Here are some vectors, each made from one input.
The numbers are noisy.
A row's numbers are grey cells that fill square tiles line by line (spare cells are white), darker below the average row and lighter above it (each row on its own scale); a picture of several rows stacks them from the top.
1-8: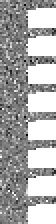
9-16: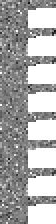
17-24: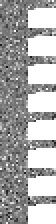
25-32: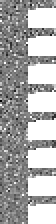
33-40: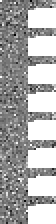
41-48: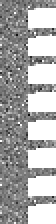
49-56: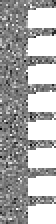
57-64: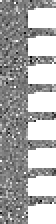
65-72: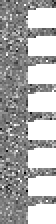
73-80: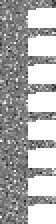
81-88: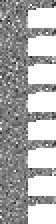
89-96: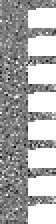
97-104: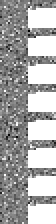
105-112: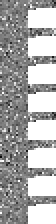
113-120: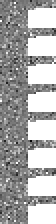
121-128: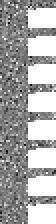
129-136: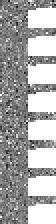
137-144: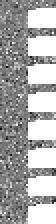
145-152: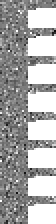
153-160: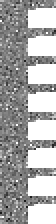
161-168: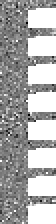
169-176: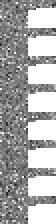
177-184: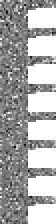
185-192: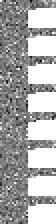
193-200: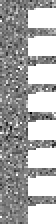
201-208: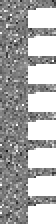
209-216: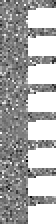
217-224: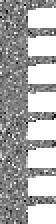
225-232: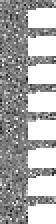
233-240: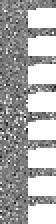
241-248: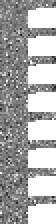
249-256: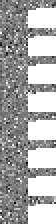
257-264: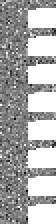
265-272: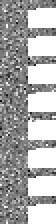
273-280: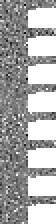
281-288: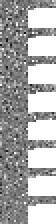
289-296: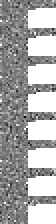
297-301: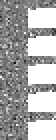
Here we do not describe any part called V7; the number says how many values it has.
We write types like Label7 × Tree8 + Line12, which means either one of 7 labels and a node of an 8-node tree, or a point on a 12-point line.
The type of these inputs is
Bool × (List2(V7) + Tree14).
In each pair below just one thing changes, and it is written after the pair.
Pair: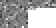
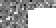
the true/false value
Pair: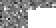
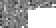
the value of V7 in item 2 of the list
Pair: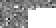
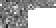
the true/false value
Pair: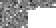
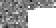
the true/false value
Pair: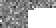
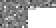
the true/false value
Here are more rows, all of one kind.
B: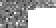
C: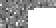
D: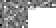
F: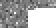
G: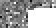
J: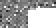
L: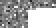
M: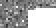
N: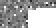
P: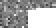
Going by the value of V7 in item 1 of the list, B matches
C, F and M.
